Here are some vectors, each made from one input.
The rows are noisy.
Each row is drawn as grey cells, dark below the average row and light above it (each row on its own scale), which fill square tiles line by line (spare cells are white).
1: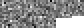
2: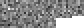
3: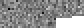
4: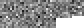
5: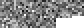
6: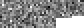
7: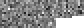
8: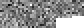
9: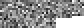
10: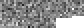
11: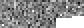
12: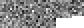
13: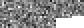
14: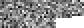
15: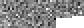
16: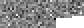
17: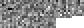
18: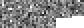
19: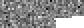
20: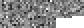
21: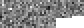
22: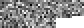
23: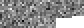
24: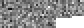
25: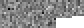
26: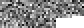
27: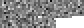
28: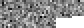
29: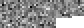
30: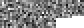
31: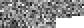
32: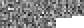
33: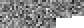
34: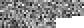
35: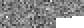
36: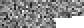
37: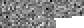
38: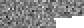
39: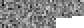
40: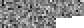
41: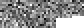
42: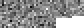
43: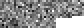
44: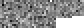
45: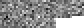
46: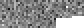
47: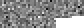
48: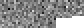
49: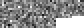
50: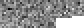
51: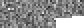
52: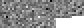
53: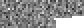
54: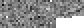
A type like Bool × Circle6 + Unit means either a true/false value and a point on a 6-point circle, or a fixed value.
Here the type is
Bool × Line5.
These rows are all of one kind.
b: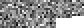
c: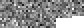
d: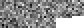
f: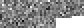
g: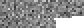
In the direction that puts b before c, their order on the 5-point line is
f, b, c, g, d.
